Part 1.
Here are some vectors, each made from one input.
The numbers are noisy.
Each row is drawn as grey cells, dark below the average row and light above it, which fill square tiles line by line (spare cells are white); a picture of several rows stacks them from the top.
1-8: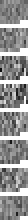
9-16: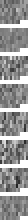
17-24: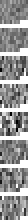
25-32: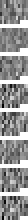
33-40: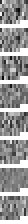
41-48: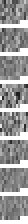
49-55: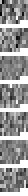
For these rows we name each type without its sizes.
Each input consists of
a point on a line.
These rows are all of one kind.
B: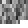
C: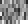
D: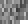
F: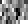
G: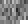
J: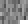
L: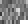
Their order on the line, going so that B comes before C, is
L, B, F, G, C, J, D.
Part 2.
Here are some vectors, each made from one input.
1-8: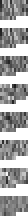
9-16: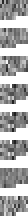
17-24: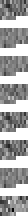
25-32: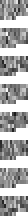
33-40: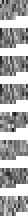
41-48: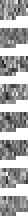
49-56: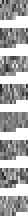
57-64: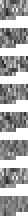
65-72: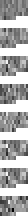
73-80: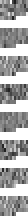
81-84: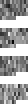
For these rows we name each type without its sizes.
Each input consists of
a node of a tree.
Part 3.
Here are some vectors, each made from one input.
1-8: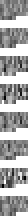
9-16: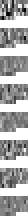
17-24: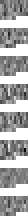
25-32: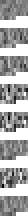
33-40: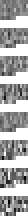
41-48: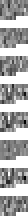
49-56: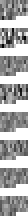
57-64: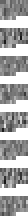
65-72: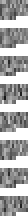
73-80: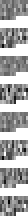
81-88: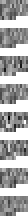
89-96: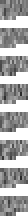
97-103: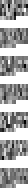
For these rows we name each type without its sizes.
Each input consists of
a point on a line.
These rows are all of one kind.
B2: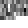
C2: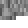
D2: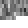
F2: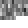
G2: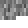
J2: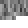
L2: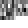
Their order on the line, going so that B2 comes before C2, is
B2, J2, D2, F2, L2, G2, C2.
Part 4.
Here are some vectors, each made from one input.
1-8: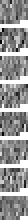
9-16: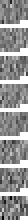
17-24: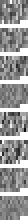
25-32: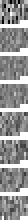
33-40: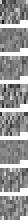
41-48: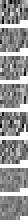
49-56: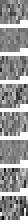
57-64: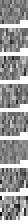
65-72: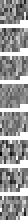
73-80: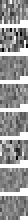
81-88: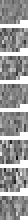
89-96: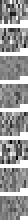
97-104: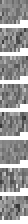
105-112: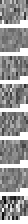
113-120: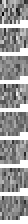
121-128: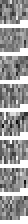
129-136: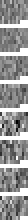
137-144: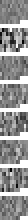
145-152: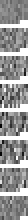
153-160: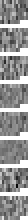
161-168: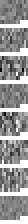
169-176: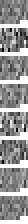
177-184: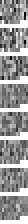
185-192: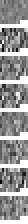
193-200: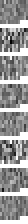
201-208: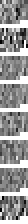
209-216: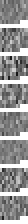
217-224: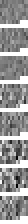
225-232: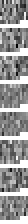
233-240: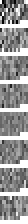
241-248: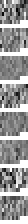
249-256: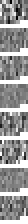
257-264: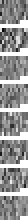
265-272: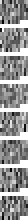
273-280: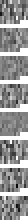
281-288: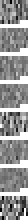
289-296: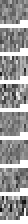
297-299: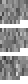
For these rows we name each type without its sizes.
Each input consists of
a point on a line.
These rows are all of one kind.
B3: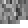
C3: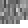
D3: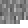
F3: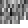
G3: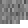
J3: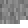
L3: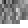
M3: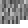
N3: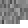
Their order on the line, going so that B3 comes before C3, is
M3, B3, J3, D3, L3, G3, C3, F3, N3.
